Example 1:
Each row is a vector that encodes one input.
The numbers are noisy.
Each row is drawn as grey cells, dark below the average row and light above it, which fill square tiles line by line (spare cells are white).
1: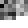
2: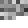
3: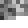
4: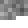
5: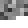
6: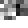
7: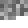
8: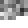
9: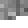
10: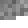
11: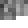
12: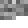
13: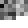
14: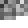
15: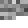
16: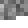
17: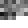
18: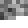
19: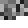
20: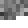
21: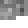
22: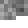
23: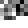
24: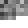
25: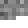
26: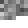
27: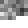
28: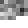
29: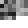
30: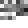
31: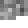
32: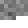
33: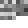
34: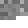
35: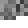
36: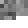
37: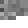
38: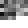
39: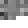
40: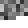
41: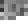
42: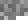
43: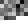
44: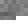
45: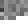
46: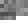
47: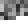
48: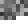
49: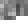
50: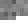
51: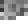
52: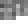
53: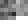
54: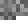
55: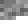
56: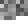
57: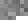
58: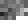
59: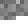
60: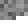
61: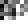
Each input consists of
either a fixed value, or a node of an 11-node tree.
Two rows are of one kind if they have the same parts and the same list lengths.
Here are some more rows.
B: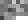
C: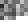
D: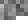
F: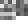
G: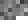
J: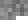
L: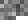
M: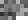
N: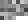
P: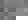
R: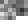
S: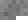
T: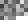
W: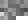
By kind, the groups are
B, F, N
C, D, G, J, L, M, P, R, S, T, W

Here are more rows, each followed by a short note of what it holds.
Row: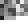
a fixed value
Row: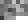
a fixed value
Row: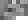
a fixed value
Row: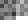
a node of an 11-node tree
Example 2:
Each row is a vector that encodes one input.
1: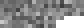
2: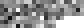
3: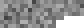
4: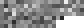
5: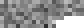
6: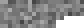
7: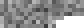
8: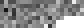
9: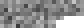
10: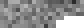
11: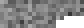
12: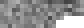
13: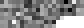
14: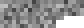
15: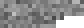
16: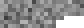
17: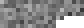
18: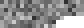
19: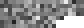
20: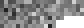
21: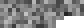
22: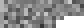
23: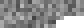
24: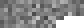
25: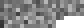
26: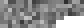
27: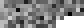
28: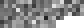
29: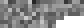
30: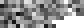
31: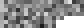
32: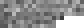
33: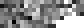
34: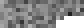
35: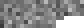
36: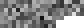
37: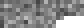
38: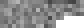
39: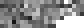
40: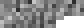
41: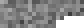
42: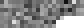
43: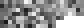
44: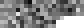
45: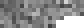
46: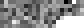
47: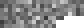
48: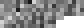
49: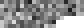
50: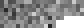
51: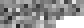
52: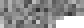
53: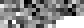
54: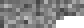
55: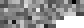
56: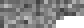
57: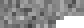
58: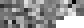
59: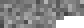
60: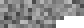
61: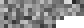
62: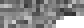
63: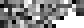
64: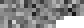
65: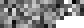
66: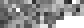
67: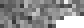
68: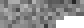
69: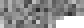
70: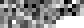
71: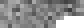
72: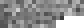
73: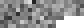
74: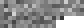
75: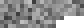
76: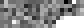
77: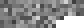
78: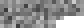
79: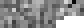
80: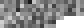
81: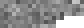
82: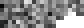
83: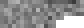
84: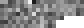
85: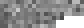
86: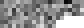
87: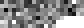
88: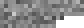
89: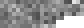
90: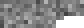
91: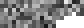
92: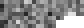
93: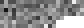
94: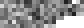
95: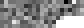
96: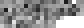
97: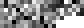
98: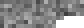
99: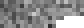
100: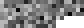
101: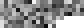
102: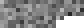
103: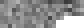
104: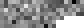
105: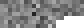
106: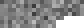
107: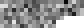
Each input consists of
one of 10 labels.
